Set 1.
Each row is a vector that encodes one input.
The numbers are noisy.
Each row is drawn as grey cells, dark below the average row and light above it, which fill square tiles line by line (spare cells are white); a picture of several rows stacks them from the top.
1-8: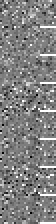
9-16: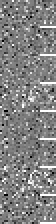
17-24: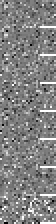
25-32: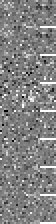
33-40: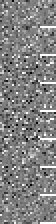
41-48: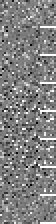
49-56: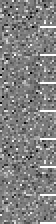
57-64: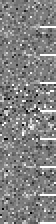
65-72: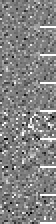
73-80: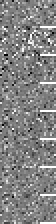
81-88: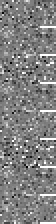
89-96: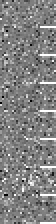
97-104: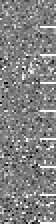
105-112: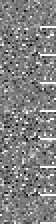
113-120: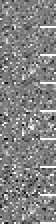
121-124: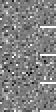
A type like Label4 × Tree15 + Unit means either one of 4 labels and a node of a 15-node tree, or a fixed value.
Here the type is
Line16.
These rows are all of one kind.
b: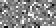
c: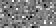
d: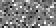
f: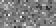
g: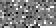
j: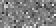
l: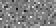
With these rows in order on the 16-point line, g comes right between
c and d.
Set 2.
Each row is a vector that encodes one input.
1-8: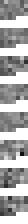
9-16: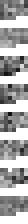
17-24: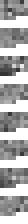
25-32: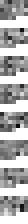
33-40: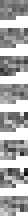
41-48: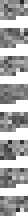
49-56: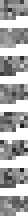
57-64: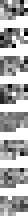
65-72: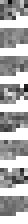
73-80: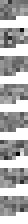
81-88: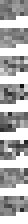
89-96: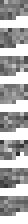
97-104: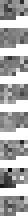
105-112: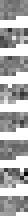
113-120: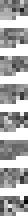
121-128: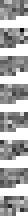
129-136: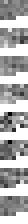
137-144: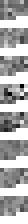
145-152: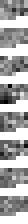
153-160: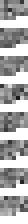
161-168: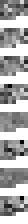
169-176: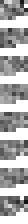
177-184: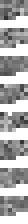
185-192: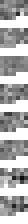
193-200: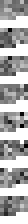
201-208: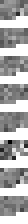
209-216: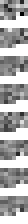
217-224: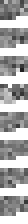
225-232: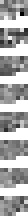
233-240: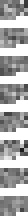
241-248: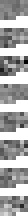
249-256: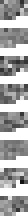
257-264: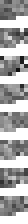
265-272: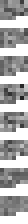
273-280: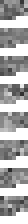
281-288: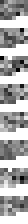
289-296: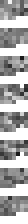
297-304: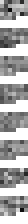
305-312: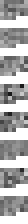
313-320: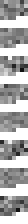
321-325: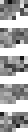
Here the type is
Bool × Bool × Bool.
